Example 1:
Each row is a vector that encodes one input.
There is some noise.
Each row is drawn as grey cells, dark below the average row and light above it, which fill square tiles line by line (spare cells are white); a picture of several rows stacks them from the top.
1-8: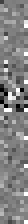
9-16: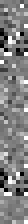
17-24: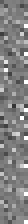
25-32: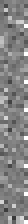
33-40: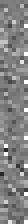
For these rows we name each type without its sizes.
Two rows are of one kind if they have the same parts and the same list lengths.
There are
2 kinds of row.
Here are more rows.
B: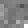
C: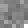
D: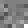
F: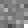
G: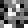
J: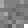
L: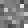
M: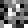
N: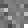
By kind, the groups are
B, C, D, F, J, L, N
G, M

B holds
a node of a tree.
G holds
a fixed value.
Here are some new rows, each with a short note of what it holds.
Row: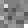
a node of a tree
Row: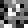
a fixed value
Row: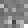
a node of a tree
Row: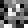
a fixed value
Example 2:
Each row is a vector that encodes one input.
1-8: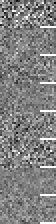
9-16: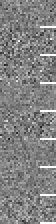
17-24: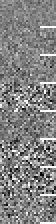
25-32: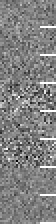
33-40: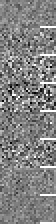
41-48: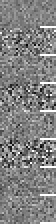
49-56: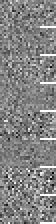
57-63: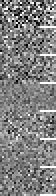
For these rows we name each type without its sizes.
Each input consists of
four true/false values.
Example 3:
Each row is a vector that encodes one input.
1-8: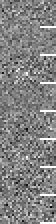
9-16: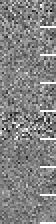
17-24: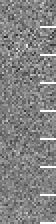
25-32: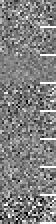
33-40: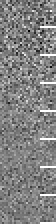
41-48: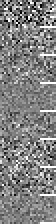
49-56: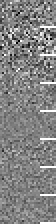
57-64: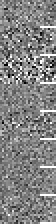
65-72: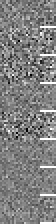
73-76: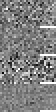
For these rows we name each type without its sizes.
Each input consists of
a node of a tree.
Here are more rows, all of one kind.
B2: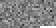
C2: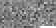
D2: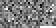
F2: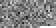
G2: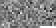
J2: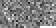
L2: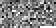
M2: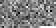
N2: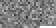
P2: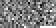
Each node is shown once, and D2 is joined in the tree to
C2 and N2.
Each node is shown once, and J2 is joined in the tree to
L2, N2 and P2.
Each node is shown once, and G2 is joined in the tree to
P2.
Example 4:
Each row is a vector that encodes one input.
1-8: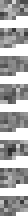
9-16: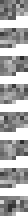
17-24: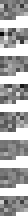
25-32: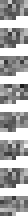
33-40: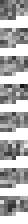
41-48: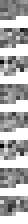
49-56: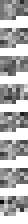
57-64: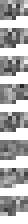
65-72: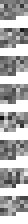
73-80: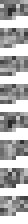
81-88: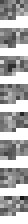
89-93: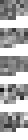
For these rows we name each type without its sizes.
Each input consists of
a node of a tree.
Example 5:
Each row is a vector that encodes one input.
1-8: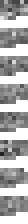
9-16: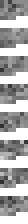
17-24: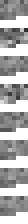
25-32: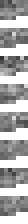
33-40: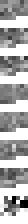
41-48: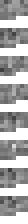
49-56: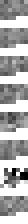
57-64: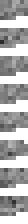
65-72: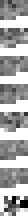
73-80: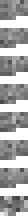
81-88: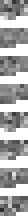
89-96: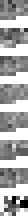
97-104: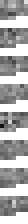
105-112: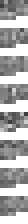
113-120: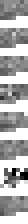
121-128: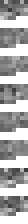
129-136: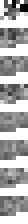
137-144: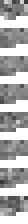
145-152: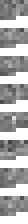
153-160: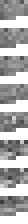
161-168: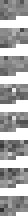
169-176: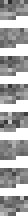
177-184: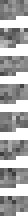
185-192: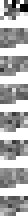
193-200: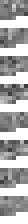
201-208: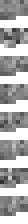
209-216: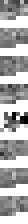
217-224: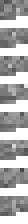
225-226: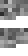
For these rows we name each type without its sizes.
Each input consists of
either a fixed value, or a node of a tree.
